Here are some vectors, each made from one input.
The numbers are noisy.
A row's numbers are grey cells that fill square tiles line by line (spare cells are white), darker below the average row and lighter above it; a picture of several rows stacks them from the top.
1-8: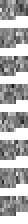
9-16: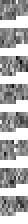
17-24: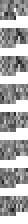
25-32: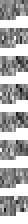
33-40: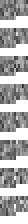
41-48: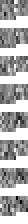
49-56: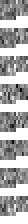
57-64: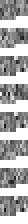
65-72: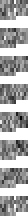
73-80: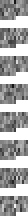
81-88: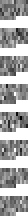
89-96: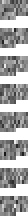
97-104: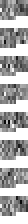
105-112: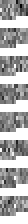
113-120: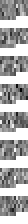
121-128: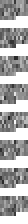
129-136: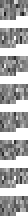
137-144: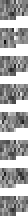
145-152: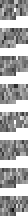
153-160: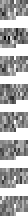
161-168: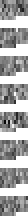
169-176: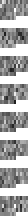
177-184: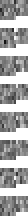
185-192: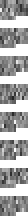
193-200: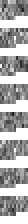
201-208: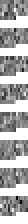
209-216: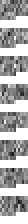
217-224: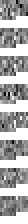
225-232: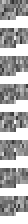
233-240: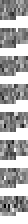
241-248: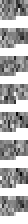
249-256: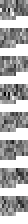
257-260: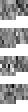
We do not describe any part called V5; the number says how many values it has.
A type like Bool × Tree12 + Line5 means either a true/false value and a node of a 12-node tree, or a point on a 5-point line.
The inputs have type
Bool × (Circle10 + List2(V5)) + Tree9.
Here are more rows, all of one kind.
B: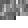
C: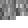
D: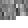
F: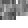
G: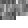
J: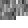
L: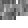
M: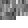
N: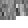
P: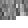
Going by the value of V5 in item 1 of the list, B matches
D, N and P.
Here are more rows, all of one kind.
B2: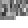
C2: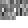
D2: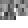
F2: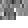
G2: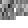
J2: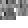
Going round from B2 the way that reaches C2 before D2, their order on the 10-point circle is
B2, C2, D2, G2, J2, F2.
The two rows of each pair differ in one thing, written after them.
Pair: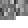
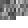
the true/false value
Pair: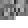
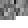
the value of V5 in item 1 of the list
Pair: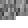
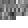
the true/false value
